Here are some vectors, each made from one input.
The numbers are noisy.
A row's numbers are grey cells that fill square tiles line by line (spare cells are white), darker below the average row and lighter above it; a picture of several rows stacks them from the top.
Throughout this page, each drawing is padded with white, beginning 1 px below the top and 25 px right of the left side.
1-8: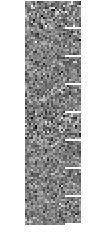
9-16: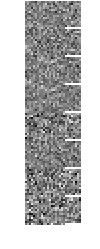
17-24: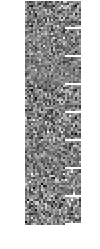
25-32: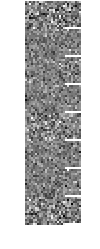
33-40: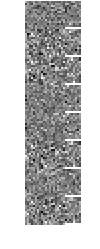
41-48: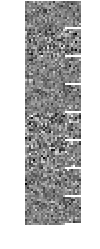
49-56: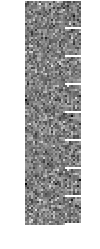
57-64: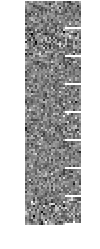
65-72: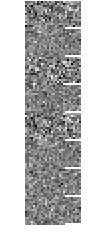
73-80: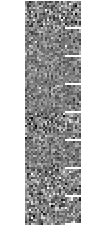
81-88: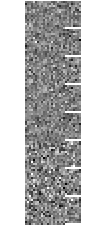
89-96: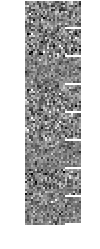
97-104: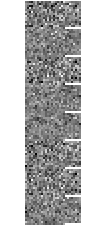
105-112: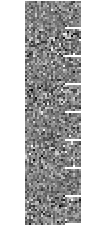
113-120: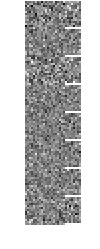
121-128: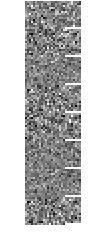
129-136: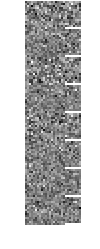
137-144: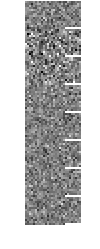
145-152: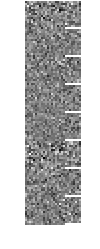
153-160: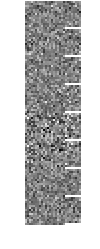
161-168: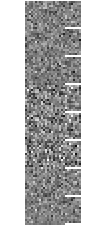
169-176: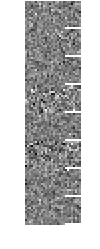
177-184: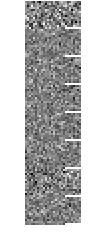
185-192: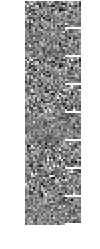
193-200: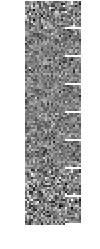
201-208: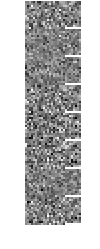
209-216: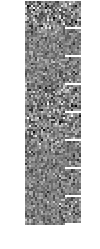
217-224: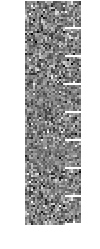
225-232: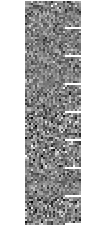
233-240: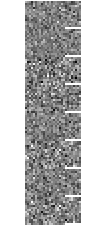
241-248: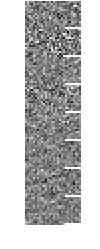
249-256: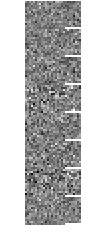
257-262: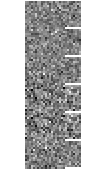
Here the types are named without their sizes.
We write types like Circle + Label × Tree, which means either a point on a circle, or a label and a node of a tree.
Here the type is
Circle + Tree × Tree + Unit.
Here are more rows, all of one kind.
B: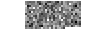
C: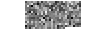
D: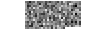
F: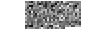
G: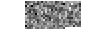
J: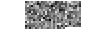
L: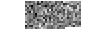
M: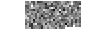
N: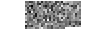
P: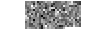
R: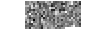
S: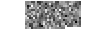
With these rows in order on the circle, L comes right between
G and N.
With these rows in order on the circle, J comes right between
C and R.
